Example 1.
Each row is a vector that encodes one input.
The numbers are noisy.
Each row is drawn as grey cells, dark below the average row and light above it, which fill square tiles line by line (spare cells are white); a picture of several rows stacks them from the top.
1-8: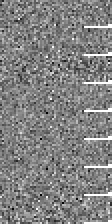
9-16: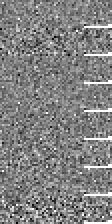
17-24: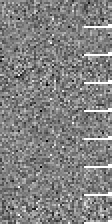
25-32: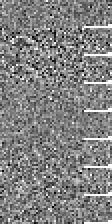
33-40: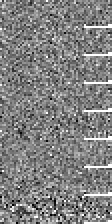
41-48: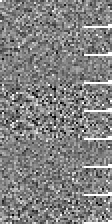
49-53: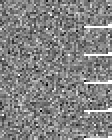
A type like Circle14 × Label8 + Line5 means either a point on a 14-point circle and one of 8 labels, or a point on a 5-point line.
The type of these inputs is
Bool × Bool × Bool + Unit.
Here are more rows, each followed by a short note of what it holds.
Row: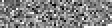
a fixed value
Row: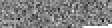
three true/false values
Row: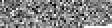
a fixed value
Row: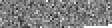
three true/false values
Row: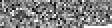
a fixed value
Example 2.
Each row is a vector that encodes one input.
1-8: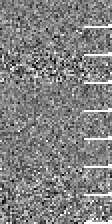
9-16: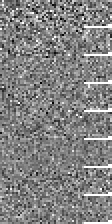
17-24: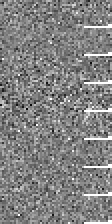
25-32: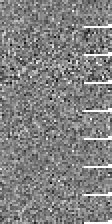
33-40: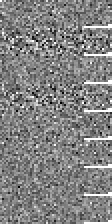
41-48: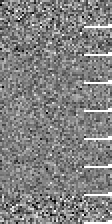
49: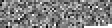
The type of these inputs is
Bool × Bool × Bool + Unit.
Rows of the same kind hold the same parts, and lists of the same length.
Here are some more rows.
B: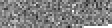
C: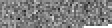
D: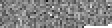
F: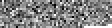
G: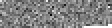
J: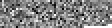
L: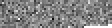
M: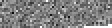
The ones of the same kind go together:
B, C, D, G, L, M
F, J

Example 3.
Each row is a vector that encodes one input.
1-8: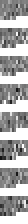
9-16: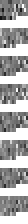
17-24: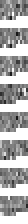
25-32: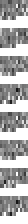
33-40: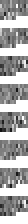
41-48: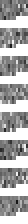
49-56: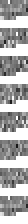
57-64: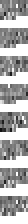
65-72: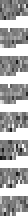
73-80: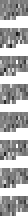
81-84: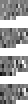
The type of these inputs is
Tree13.
